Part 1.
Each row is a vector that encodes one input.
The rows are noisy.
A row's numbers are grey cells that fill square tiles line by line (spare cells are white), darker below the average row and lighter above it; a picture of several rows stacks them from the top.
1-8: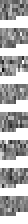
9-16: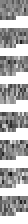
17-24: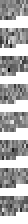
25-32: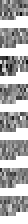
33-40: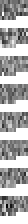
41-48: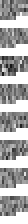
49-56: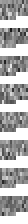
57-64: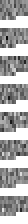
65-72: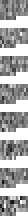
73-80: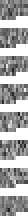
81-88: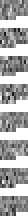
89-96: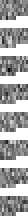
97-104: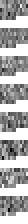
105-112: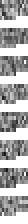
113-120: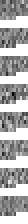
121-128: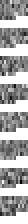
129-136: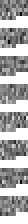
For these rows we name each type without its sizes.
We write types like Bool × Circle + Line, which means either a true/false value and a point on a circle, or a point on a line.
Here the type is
Line × (Line + Tree).
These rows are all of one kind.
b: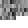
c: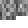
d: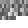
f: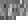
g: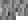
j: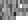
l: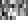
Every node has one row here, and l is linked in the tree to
d and f.
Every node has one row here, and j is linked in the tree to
c.
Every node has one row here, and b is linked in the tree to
g.
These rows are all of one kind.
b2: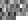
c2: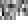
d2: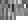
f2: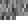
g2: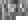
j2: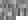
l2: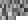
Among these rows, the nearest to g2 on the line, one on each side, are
j2 and l2.
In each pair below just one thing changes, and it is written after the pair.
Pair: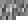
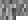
the place on the line
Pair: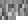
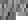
the place on the line
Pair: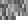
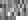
the place on the line
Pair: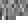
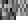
the node of the tree
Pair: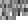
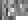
the node of the tree
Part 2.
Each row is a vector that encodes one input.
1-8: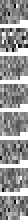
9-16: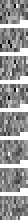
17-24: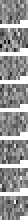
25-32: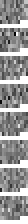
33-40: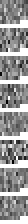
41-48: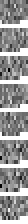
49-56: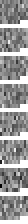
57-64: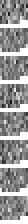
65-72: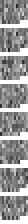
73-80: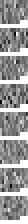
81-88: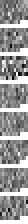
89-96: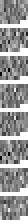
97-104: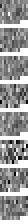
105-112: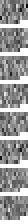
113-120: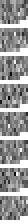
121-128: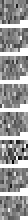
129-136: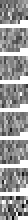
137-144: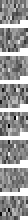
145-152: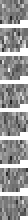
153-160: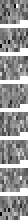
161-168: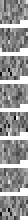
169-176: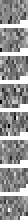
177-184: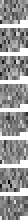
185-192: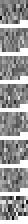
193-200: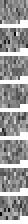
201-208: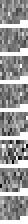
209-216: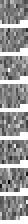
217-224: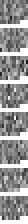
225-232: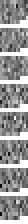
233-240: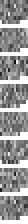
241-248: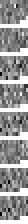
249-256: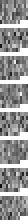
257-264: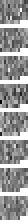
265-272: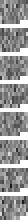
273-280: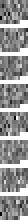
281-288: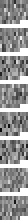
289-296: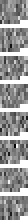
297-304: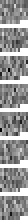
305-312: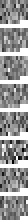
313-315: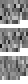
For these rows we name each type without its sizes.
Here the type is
List(Line).
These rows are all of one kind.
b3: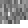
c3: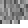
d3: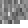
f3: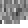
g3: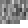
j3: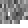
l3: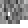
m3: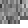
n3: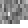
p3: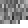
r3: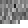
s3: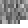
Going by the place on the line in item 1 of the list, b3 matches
d3, f3, j3 and n3.
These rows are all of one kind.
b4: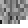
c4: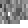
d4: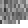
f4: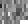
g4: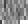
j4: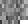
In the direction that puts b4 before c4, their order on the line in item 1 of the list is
b4, j4, c4, f4, g4, d4.
